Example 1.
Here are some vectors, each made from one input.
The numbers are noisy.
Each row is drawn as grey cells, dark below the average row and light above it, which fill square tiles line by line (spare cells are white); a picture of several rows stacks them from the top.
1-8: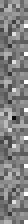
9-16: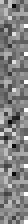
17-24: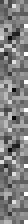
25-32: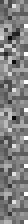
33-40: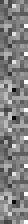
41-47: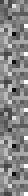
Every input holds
a point on a 4-point line.
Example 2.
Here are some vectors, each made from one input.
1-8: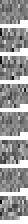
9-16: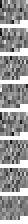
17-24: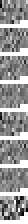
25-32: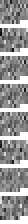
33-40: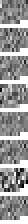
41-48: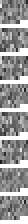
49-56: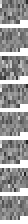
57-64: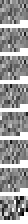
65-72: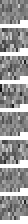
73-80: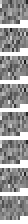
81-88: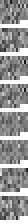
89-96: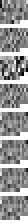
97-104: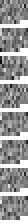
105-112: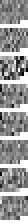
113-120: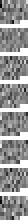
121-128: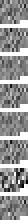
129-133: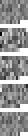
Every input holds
either a fixed value, or three true/false values.
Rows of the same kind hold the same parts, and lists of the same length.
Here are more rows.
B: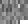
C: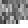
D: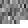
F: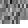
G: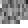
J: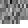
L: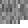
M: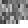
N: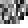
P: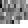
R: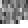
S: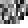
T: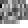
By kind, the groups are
B, C, D, F, G, J, L, M, P, R, T
N, S

